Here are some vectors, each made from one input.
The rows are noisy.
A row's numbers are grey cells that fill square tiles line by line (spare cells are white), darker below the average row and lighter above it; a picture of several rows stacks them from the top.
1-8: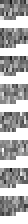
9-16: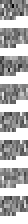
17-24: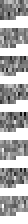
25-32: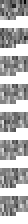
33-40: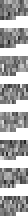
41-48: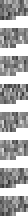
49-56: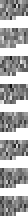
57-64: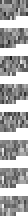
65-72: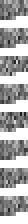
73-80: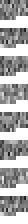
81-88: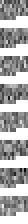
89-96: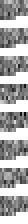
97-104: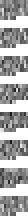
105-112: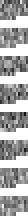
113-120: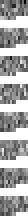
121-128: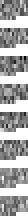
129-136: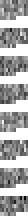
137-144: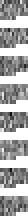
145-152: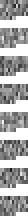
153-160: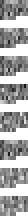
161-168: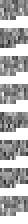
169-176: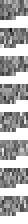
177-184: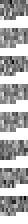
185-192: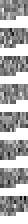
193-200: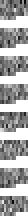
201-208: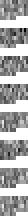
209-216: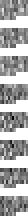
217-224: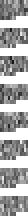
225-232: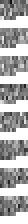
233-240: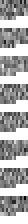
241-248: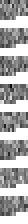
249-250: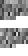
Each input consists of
either a point on a 9-point line, or a point on a 10-point line, or three true/false values, or a list of up to two points on a 7-point line.
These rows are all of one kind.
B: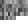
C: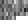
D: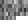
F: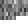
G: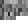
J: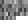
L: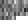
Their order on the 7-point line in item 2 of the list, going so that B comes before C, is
B, D, J, G, F, C, L.
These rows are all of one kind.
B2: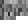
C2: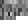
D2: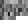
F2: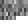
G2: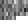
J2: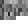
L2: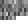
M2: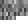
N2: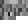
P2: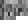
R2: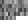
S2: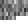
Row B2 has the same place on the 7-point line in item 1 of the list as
C2, J2 and P2.
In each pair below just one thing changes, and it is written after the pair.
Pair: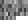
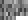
the place on the 7-point line in item 2 of the list
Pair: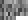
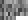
the place on the 7-point line in item 2 of the list
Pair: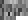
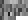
the place on the 7-point line in item 1 of the list
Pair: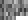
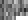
the place on the 7-point line in item 1 of the list
